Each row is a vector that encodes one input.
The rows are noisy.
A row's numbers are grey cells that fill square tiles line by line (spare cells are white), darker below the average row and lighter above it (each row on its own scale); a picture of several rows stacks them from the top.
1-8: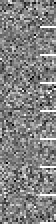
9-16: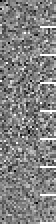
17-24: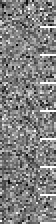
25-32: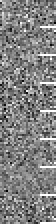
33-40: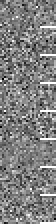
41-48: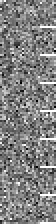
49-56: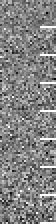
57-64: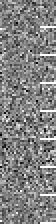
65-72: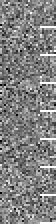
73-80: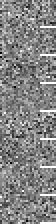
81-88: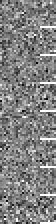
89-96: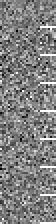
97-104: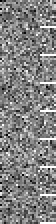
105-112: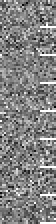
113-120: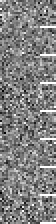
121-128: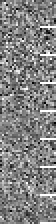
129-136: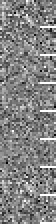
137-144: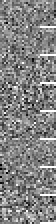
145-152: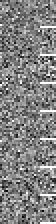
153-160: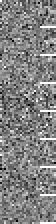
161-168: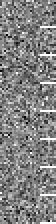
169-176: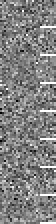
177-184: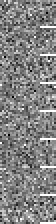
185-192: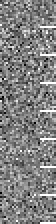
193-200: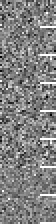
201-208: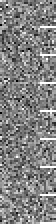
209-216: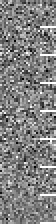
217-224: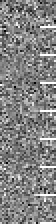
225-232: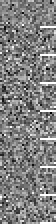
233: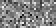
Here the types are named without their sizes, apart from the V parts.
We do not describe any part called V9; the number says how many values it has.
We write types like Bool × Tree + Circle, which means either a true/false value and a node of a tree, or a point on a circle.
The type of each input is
Bool × Circle × (Circle + V9) × Label.
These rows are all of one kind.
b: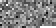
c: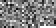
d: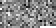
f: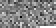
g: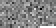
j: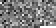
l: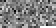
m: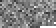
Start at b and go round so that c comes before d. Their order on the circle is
b, f, g, c, m, d, l, j.
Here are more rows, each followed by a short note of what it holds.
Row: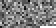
a point on a circle, a label, a true/false value and a value of V9
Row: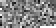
a point on each of two circles, a label and a true/false value
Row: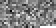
a point on a circle, a label, a true/false value and a value of V9
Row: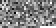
a point on each of two circles, a label and a true/false value
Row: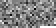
a point on each of two circles, a label and a true/false value
